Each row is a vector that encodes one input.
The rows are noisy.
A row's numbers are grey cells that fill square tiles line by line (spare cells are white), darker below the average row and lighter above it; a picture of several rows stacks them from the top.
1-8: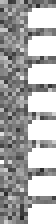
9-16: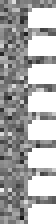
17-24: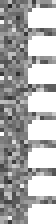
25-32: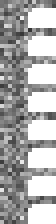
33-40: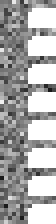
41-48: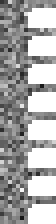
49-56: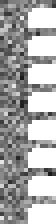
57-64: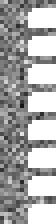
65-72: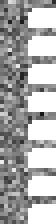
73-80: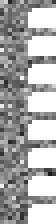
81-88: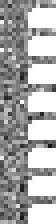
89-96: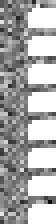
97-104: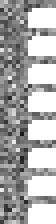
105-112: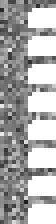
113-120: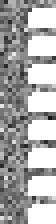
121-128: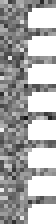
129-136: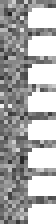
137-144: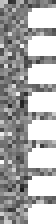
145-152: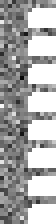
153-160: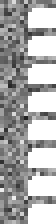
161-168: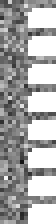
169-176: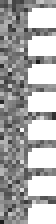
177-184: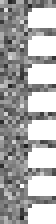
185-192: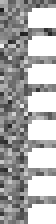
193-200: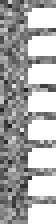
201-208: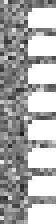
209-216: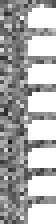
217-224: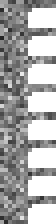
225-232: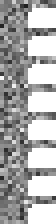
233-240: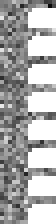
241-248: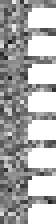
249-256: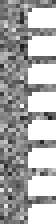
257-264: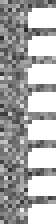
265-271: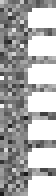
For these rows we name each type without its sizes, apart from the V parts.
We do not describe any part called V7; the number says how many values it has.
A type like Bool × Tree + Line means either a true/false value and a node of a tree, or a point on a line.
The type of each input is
Circle + Line + V7.
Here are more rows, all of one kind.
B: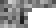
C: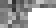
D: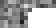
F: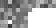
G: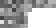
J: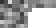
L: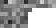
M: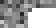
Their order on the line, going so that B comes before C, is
L, B, D, M, J, G, F, C.
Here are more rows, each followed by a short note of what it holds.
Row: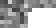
a point on a line
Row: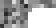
a point on a circle
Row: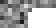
a point on a line
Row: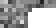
a value of V7
